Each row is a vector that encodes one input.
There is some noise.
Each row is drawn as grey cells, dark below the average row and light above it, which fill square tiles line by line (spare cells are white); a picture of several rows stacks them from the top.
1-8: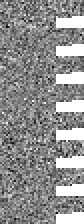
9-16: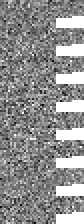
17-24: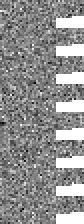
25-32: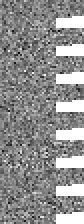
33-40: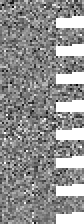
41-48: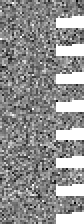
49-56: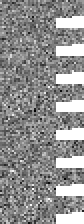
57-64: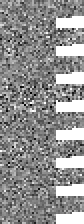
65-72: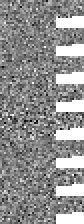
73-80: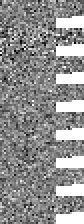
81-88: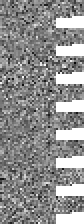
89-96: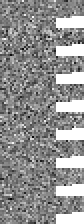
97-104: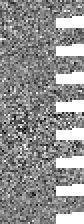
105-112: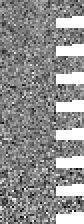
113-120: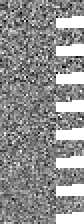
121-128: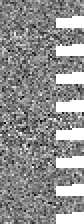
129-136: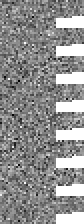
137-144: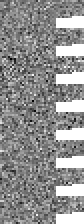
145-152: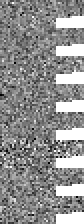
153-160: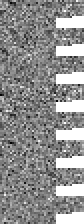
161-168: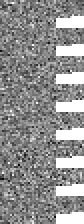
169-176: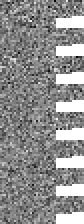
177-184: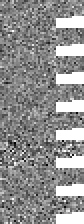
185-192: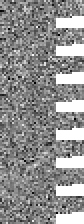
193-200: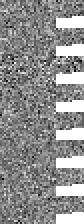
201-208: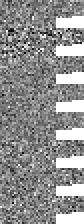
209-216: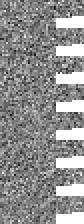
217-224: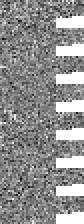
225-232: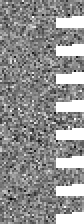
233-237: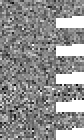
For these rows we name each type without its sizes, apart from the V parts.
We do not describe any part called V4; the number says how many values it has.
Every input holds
a point on a line, together with either four true/false values, or a list of values of V4.
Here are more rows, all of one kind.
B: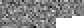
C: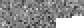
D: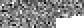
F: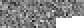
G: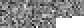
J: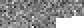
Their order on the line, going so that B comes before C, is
B, F, G, D, J, C.
